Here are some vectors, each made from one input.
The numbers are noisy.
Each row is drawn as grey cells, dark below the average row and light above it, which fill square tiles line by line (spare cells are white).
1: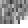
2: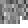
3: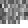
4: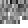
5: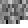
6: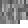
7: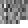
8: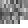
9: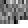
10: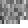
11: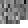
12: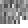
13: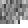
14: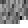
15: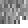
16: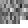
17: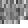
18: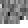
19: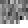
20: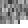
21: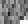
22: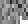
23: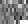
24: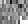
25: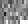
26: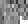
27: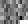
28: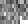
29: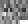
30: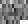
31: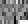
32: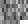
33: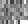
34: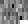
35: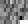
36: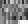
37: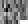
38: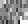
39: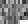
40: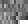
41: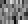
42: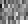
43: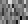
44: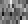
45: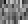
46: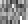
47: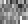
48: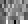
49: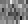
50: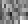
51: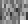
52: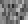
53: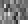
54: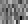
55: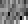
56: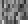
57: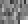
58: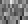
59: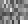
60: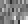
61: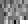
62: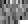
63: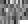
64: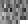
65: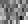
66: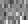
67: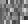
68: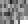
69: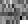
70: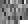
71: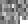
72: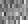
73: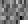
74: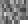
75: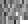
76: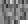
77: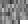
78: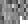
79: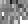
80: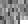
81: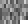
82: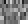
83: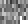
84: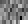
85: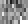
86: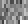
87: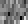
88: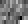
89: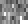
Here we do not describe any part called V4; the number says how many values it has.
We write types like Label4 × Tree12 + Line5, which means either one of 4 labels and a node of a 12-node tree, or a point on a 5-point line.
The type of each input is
Bool × Line3 × Line5 × V4 × V4.
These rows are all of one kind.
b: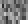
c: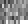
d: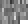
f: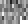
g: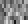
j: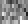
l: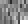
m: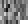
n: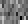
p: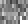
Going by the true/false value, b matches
m and n.
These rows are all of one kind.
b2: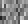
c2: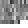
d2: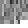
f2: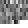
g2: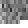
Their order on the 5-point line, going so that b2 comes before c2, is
b2, f2, g2, d2, c2.
